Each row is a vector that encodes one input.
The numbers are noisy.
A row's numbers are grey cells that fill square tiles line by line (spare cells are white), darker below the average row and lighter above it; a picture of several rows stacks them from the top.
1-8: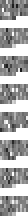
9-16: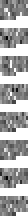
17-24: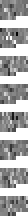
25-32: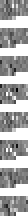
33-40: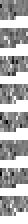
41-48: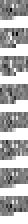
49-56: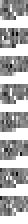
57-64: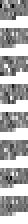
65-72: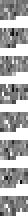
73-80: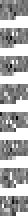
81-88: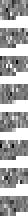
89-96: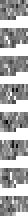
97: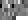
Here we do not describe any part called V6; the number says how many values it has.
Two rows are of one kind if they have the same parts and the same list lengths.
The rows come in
2 kinds.
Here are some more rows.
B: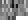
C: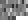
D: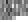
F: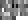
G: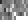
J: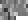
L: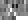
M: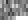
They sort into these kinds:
B, C, F, G, J, L
D, M

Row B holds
a true/false value and a value of V6.
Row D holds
a point on a 4-point line and a true/false value.
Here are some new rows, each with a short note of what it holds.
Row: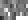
a point on a 4-point line and a true/false value
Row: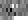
a point on a 4-point line and a true/false value
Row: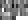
a true/false value and a value of V6
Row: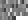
a true/false value and a value of V6
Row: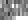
a point on a 4-point line and a true/false value
